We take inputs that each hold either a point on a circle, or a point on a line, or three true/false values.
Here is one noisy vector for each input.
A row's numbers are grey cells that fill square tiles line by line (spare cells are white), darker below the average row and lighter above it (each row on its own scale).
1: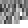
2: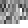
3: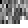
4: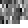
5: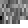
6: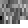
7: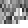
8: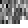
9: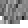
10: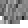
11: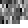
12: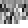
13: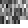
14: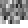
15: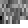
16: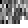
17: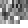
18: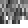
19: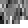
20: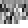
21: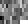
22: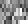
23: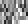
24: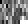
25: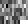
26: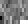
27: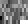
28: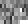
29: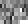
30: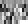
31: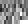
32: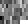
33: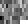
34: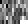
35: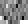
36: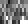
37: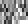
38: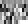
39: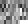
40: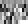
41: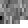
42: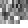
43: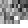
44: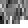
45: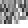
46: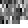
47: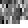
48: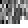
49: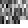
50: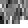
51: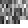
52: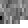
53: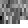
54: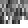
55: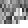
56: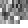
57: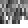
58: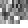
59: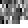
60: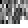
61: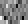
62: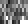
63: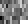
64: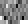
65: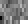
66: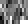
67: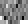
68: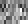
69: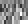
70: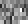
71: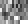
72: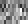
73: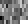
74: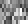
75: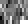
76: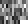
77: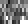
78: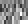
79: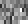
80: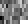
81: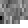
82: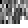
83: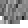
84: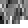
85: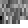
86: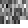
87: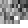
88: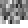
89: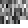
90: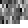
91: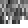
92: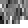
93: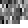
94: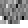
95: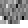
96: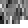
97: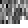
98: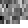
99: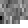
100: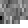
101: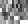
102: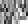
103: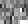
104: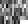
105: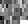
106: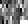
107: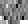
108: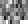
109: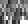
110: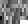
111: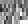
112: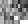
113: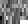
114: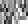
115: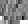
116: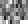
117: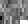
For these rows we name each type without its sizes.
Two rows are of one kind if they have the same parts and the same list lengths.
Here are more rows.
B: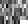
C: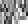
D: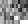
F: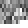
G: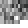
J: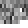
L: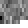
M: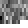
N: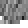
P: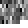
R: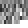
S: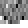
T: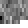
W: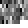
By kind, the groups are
B, L, M, P, T, W
C, F, J, R
D, G, N, S

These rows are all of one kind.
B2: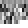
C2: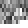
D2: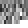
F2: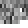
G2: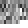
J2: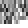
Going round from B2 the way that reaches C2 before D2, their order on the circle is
B2, F2, C2, G2, D2, J2.
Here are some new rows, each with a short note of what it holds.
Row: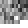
a point on a line
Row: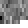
three true/false values
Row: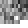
a point on a line
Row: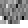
a point on a line
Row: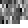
three true/false values
